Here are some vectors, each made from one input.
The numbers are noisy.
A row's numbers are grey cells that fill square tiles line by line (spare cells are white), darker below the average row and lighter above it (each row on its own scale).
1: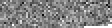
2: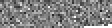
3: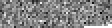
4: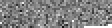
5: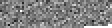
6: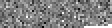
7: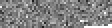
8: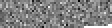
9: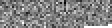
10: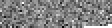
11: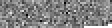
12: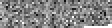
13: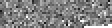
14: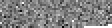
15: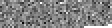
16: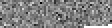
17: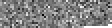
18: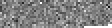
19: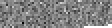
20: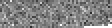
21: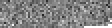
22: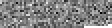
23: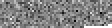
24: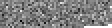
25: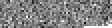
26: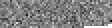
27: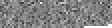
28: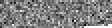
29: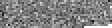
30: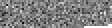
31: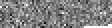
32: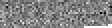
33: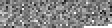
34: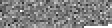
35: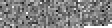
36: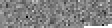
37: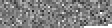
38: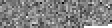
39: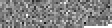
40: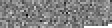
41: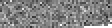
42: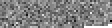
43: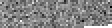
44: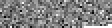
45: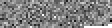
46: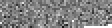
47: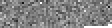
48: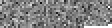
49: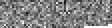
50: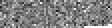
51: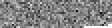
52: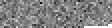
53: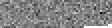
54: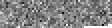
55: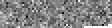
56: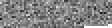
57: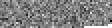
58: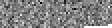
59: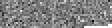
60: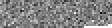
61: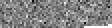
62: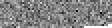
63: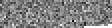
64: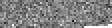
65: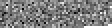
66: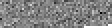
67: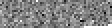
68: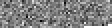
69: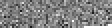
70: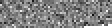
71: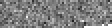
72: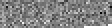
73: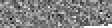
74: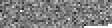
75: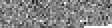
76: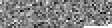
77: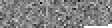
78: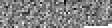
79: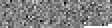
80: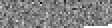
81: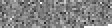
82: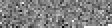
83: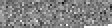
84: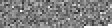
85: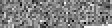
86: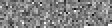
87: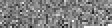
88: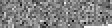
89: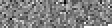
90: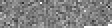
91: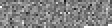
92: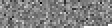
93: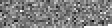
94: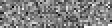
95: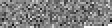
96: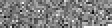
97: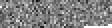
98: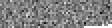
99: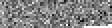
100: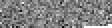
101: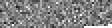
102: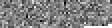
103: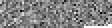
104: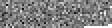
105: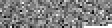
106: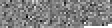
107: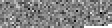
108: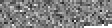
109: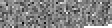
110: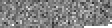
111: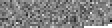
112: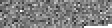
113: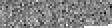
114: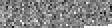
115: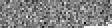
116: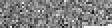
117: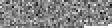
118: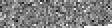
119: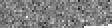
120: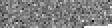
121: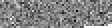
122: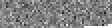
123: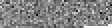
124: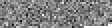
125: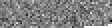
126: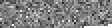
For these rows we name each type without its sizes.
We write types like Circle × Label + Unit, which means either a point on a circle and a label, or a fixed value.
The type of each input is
Bool × Bool × Bool × Line × (Tree + Unit) + Circle.
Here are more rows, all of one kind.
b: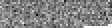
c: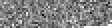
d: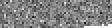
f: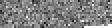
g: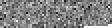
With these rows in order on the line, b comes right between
d and g.
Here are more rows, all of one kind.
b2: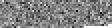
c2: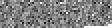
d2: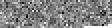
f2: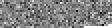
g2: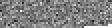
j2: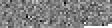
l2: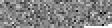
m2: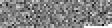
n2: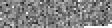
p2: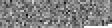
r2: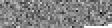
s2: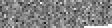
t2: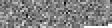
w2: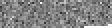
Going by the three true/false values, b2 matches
f2, l2, m2 and r2.
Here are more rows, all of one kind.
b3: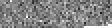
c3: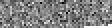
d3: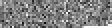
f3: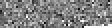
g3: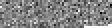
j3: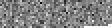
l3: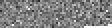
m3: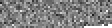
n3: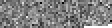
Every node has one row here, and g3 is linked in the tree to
d3.
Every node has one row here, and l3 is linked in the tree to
f3.
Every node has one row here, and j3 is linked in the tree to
b3 and n3.
